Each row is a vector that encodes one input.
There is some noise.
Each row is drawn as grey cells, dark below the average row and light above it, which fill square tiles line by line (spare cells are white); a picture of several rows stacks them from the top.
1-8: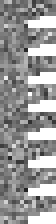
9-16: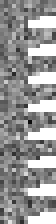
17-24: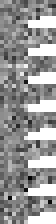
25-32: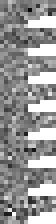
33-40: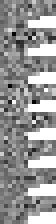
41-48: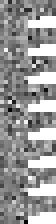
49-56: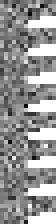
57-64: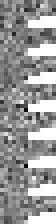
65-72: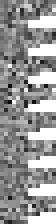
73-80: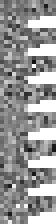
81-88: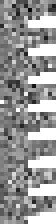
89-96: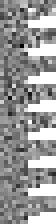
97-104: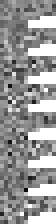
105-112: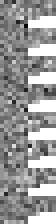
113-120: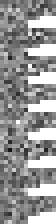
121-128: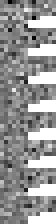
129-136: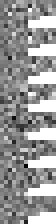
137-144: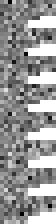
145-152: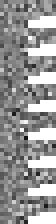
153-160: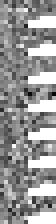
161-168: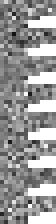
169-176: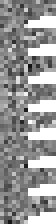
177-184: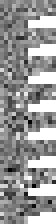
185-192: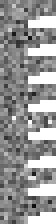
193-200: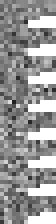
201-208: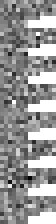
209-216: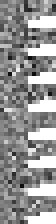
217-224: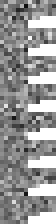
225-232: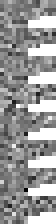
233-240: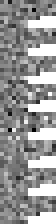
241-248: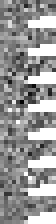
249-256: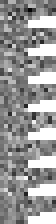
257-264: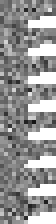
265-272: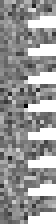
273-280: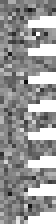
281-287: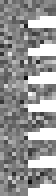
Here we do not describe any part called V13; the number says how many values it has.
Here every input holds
a point on an 11-point circle, together with either a node of a 7-node tree, or a value of V13.
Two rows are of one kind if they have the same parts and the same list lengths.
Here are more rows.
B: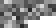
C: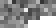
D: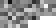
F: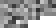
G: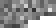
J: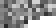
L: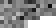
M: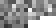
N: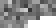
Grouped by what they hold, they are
B, C, D, F, L, N
G, J, M

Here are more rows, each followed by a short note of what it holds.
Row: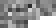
a point on an 11-point circle and a node of a 7-node tree
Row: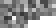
a point on an 11-point circle and a value of V13
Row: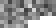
a point on an 11-point circle and a value of V13
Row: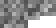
a point on an 11-point circle and a node of a 7-node tree
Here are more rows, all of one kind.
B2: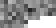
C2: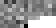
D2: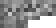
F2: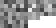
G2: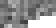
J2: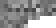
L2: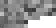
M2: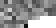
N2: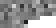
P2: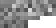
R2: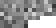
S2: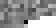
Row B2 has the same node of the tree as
G2, J2, P2 and S2.
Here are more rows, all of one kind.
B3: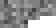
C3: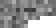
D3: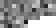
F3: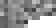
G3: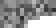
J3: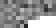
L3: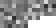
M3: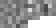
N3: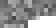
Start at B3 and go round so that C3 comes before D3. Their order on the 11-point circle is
B3, N3, J3, M3, L3, C3, G3, F3, D3.
